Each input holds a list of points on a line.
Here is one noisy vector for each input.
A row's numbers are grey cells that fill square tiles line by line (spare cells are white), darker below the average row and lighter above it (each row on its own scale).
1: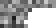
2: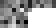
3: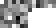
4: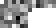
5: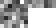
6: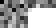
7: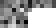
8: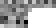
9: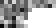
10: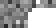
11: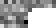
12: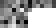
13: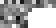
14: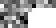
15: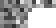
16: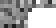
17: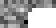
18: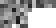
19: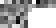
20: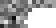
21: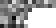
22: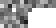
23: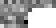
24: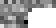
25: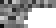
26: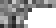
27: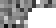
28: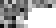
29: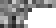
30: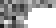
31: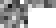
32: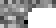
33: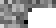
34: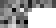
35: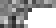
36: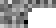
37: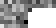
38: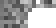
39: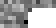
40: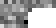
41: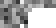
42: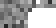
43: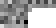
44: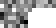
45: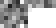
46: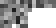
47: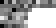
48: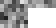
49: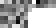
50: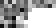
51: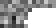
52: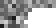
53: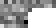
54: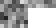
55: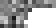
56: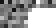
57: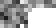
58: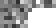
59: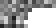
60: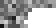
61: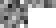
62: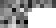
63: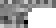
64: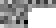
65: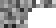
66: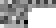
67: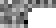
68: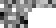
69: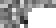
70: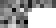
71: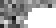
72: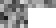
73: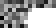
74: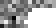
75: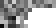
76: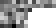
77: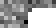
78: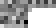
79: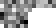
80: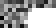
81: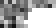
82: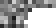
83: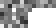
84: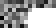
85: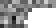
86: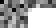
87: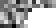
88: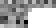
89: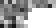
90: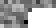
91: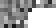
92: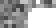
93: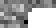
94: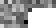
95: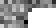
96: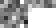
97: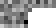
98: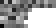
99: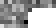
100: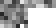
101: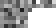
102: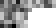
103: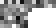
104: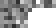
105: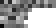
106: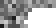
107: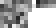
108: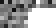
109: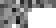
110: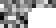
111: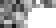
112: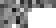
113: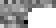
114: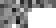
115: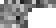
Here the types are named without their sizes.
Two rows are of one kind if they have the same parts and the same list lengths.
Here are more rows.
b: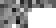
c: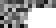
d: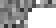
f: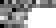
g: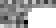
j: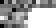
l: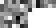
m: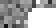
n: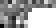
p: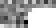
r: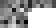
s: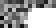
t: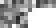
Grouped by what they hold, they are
b, f, j, r
c, s
d, l, n
g, m, p, t

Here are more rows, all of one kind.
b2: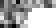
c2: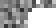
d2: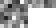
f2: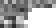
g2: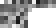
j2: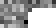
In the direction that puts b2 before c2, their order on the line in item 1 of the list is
f2, b2, c2, d2, j2, g2.
